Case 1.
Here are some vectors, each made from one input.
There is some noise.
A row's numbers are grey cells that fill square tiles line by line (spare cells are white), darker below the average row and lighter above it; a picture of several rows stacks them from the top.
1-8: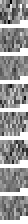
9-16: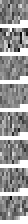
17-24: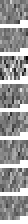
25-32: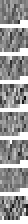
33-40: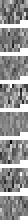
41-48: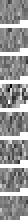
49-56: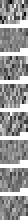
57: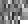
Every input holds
either a fixed value, or three true/false values.
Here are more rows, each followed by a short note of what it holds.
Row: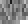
a fixed value
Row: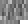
a fixed value
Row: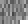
a fixed value
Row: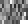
three true/false values
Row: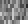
three true/false values
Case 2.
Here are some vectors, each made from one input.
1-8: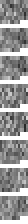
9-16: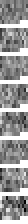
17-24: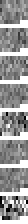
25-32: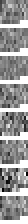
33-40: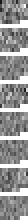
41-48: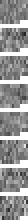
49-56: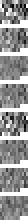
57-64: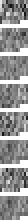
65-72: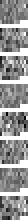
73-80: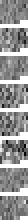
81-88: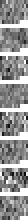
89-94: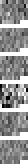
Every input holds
four true/false values.
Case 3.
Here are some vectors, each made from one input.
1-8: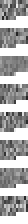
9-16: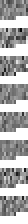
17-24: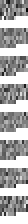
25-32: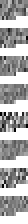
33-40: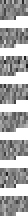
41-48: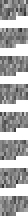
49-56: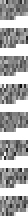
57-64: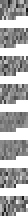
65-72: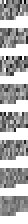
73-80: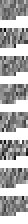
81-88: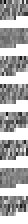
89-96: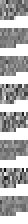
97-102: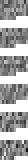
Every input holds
a point on a 19-point circle.
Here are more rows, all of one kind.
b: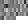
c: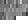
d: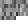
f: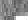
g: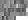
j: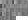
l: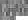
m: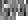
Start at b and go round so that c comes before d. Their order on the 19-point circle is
b, l, m, c, j, g, f, d.
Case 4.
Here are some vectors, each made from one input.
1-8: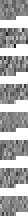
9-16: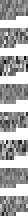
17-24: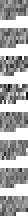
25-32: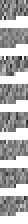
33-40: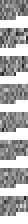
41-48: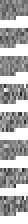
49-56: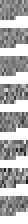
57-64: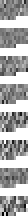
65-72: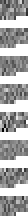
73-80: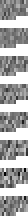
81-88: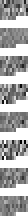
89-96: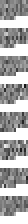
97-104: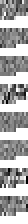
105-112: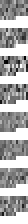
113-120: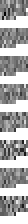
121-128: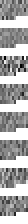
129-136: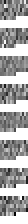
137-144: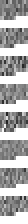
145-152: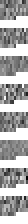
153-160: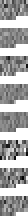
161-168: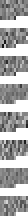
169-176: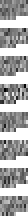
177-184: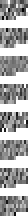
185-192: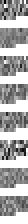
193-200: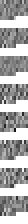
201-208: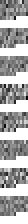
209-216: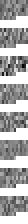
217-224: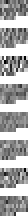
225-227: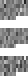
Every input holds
a node of a 14-node tree.
